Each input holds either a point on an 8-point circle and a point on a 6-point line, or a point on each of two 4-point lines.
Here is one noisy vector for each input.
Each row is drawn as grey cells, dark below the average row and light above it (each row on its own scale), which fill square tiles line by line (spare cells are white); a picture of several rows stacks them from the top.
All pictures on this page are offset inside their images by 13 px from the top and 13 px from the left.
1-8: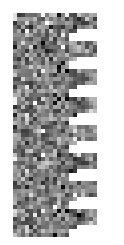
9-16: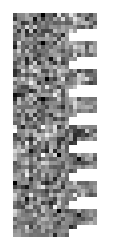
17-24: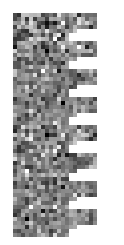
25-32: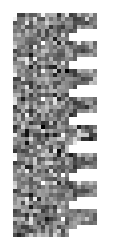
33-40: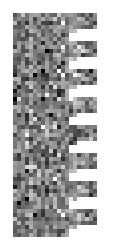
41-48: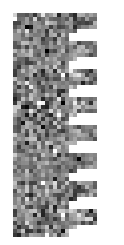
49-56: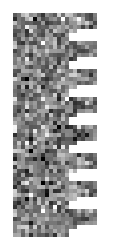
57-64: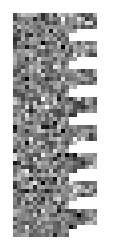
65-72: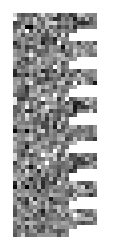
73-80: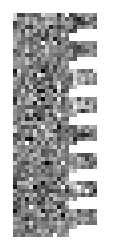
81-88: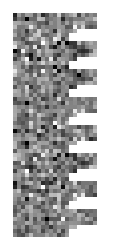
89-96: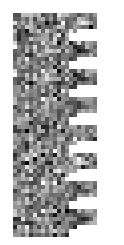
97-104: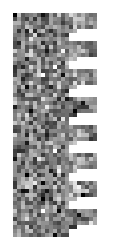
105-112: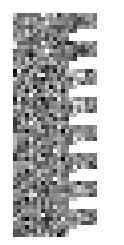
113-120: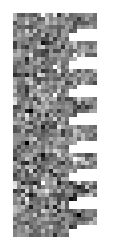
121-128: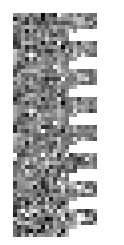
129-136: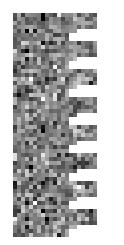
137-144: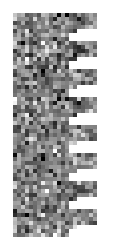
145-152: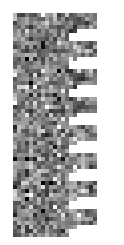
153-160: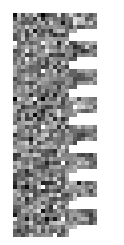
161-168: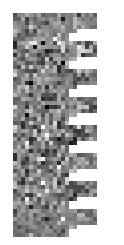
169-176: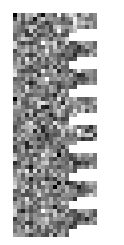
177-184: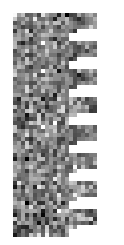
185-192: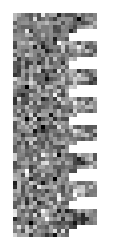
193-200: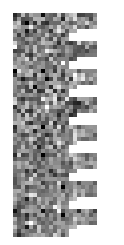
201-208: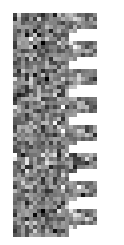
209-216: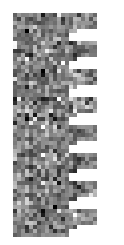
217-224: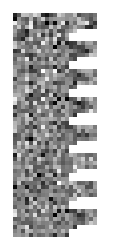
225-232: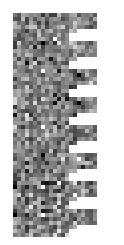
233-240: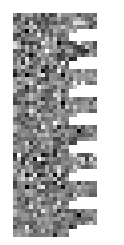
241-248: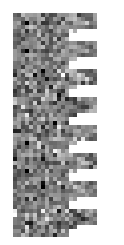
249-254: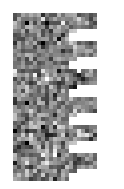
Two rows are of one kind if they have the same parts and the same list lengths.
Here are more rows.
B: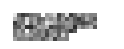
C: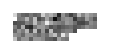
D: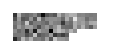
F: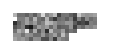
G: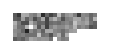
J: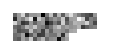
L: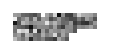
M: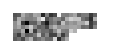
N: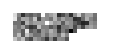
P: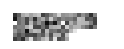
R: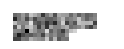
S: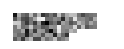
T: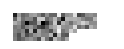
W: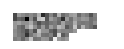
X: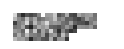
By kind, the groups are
B, C, F, L, N, X
D, G, J, M, P, R, S, T, W

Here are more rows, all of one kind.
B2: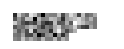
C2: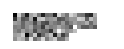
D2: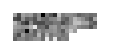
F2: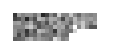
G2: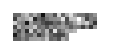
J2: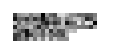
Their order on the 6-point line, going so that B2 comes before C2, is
J2, G2, D2, B2, F2, C2.
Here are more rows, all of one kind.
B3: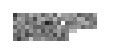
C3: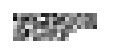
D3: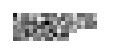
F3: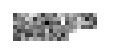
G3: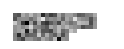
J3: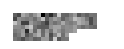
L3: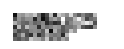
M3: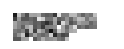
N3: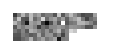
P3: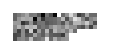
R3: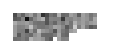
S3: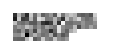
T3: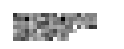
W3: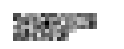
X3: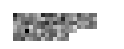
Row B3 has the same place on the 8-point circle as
D3, M3, N3 and S3.
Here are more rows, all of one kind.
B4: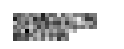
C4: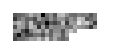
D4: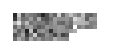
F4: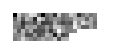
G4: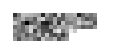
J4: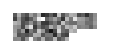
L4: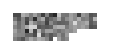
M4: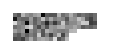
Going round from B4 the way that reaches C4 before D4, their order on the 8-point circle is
B4, C4, L4, M4, J4, G4, F4, D4.
